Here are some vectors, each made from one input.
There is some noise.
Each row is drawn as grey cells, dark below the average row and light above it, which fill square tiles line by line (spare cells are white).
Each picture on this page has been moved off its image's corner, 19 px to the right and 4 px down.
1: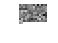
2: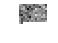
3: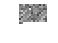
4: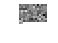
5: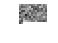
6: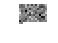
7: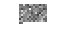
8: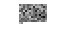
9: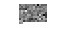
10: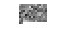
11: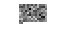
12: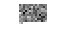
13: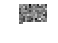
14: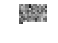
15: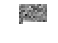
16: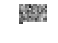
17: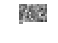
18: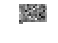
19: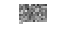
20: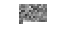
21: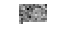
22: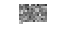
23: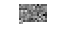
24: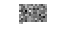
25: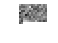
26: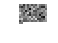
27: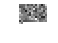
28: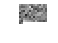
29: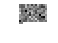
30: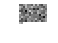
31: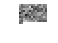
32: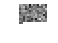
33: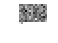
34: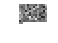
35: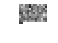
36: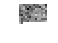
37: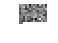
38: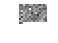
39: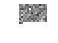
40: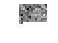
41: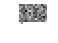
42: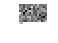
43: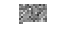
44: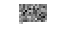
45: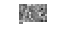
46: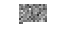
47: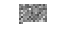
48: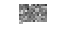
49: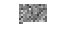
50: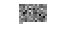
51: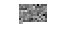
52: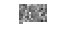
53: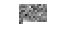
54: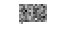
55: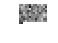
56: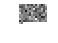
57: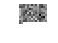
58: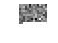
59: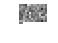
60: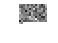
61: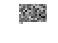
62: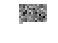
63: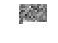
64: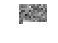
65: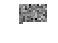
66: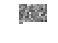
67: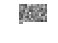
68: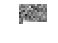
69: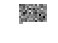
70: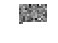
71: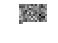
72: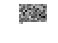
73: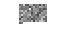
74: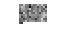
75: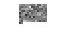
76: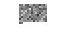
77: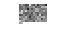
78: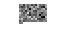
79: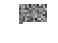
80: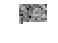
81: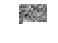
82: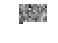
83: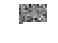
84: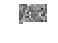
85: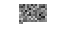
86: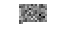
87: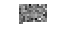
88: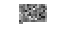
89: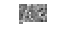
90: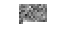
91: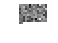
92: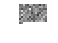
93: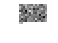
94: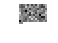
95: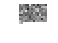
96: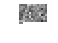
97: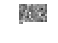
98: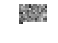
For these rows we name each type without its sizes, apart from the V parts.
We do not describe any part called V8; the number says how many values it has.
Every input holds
either a point on a circle and a true/false value, or a value of V8.
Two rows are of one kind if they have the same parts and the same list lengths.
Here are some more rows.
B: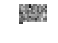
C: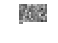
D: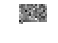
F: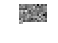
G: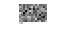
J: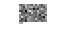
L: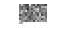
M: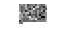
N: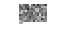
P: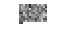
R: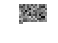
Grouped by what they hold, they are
B, C, F, L, N, P
D, G, J, M, R

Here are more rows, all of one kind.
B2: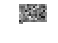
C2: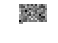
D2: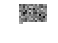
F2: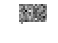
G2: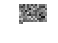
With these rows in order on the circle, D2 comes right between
C2 and G2.
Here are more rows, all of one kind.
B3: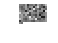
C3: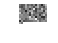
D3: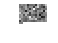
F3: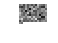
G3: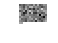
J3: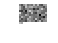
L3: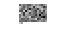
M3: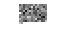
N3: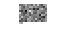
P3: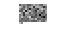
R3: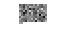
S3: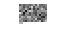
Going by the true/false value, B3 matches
C3, D3 and F3.
